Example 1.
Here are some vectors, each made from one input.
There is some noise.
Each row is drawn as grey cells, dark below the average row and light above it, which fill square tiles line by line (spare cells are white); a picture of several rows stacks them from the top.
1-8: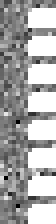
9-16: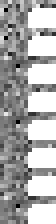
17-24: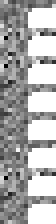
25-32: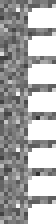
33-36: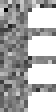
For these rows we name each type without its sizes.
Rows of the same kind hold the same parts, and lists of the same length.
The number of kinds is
2.
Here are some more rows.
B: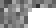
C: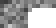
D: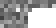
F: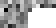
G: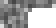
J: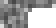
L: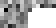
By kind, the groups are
B, C, D, G, J
F, L

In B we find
a point on a circle.
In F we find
a fixed value.
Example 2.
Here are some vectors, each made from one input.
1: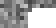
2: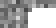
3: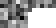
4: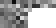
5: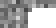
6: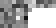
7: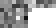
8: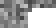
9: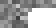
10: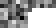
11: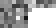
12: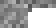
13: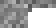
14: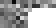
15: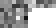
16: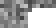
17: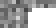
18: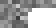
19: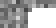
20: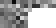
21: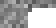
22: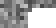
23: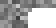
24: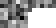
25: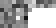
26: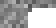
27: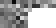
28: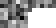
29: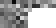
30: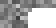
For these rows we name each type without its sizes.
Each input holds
a node of a tree.
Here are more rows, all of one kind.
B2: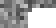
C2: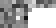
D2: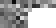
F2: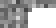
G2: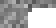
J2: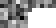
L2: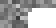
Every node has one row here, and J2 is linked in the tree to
B2.
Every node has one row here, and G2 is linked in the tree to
B2, F2 and L2.
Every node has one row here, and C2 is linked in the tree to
F2.
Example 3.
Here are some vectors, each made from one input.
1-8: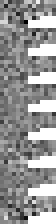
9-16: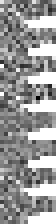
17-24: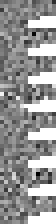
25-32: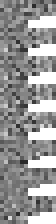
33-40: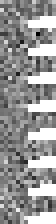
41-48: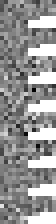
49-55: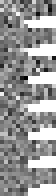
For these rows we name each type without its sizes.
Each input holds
a point on a line.
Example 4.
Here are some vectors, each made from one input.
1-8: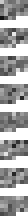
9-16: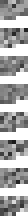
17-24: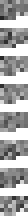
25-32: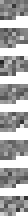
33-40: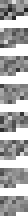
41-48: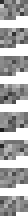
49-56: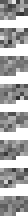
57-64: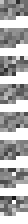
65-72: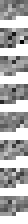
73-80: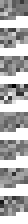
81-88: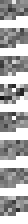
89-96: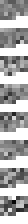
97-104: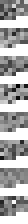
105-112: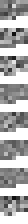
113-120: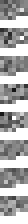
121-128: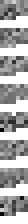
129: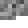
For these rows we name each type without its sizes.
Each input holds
a node of a tree.
